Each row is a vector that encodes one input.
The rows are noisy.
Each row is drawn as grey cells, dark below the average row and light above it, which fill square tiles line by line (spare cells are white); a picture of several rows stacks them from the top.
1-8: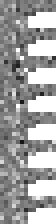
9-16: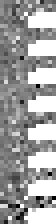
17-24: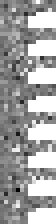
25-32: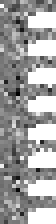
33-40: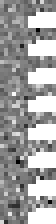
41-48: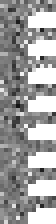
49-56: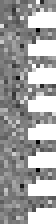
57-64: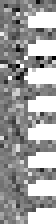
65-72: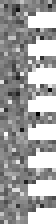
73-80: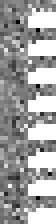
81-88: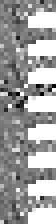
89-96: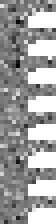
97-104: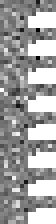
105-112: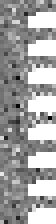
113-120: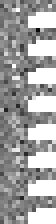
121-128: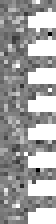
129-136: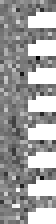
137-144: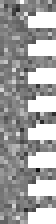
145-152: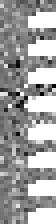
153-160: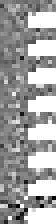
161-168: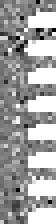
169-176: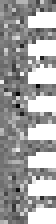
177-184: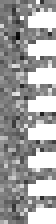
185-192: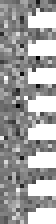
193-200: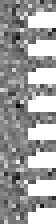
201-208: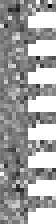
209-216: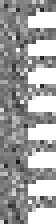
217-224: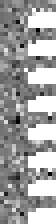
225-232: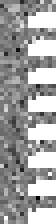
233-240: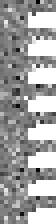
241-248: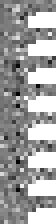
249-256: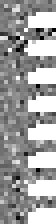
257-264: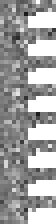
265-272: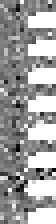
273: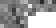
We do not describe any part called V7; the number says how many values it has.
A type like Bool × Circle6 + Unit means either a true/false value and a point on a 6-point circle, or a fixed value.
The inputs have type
List2(Bool × V7).
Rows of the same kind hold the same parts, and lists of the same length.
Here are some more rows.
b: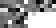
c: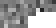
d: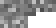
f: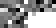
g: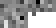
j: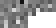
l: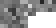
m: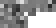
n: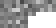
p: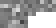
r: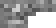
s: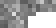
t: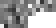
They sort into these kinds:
b, f
c, d, g, j, n, p, r, s
l, m, t

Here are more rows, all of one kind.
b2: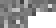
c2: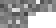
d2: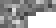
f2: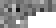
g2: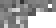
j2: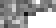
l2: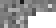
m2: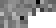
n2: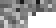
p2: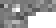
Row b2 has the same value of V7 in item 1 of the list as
c2, g2 and l2.
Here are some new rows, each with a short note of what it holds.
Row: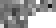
a list of one item
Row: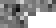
a list of one item
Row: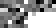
the empty list
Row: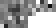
a list of one item
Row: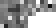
a list of one item
